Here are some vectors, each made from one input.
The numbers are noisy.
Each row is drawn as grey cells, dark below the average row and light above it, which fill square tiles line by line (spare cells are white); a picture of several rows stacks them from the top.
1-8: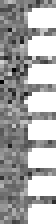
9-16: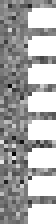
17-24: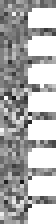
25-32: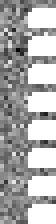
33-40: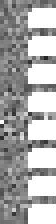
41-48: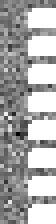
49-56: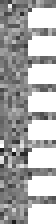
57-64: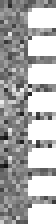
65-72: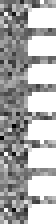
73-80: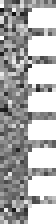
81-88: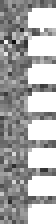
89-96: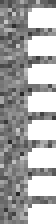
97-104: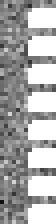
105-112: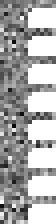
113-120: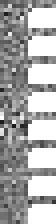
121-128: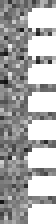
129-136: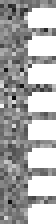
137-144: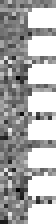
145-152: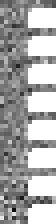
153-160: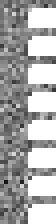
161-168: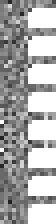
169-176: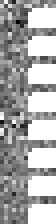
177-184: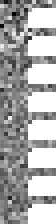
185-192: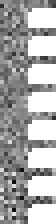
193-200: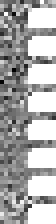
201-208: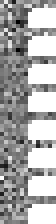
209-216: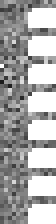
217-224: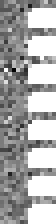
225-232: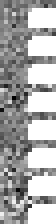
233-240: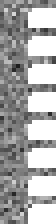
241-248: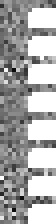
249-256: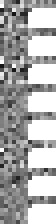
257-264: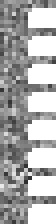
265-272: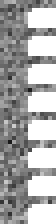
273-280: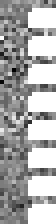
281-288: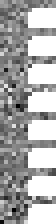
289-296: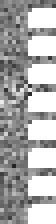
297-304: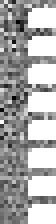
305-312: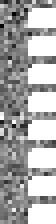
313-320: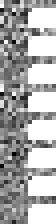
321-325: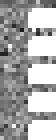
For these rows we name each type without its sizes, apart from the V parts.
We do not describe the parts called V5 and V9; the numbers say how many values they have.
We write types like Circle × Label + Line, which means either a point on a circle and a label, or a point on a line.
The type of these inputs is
Label + (Tree + V5) × V9.
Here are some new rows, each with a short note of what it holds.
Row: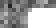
a value of V5 and a value of V9
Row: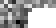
a label
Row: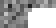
a value of V5 and a value of V9
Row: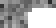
a value of V5 and a value of V9
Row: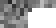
a value of V5 and a value of V9
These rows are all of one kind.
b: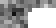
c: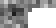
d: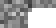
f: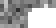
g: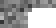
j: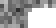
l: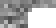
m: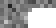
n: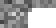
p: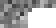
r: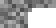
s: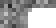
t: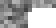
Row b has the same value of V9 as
c, f and j.
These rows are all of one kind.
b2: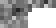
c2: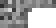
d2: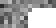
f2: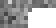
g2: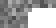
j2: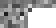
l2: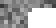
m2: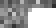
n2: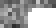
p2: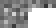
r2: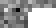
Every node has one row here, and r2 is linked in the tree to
g2.
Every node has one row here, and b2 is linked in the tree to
m2.
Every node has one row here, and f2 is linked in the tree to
d2.
